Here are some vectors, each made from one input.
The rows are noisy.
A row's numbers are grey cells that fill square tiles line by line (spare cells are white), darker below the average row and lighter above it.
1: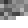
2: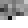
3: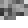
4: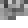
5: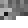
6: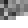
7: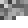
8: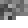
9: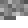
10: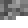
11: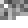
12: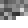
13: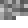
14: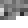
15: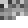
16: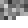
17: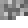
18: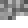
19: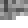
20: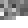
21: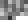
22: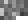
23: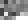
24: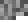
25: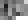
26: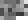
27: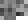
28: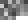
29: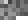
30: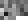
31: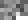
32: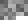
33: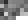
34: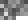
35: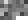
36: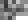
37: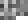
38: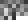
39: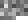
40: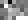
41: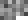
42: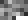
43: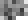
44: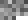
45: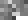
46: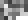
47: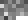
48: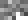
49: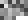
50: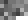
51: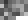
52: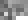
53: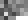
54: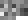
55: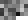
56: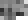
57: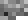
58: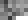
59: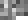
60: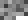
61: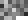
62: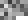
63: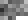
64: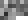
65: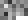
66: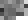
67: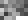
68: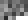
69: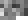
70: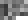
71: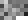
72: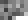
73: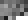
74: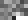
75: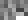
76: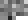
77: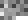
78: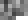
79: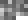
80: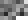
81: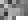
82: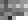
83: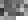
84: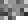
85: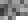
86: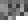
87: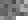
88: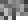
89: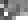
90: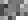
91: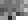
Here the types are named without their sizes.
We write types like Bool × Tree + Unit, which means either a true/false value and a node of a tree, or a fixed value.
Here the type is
(Circle + Unit) × Line.
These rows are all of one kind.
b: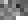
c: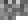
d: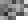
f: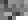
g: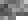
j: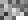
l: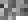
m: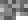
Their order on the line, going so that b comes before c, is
j, l, b, m, c, f, g, d.
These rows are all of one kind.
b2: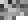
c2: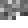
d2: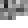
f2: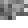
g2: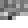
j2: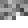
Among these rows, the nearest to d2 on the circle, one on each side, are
c2 and g2.
